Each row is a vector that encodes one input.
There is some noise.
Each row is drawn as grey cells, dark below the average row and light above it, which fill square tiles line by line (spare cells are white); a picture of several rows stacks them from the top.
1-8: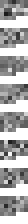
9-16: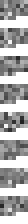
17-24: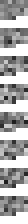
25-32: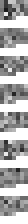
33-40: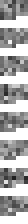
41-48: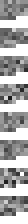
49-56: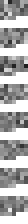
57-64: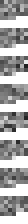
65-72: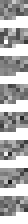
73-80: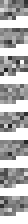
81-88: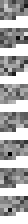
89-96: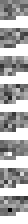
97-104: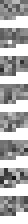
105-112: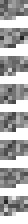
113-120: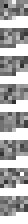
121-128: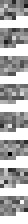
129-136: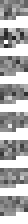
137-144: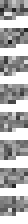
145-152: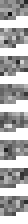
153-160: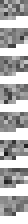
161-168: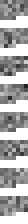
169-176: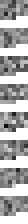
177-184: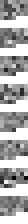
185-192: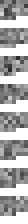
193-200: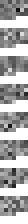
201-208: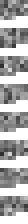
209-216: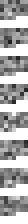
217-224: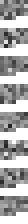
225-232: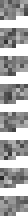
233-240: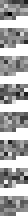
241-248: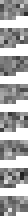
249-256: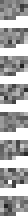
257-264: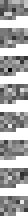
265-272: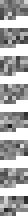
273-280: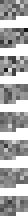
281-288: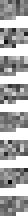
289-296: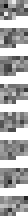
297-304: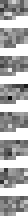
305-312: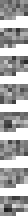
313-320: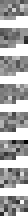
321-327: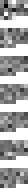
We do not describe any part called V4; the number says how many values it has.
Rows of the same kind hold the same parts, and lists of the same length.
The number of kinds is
2.
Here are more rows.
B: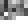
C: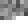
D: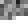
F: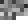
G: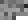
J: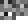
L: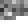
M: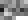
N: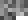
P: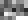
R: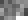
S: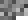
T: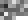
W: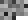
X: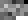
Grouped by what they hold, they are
B, C, D, J, L, M, P, R, T
F, G, N, S, W, X

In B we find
a node of each of two 17-node trees.
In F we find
a node of a 17-node tree and a value of V4.
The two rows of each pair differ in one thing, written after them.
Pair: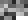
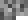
the node of the tree
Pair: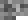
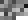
the node of the tree
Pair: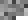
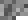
the value of V4
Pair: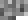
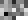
the node of the tree
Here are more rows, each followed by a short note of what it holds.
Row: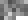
a node of each of two 17-node trees
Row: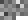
a node of each of two 17-node trees
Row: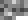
a node of each of two 17-node trees
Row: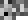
a node of each of two 17-node trees
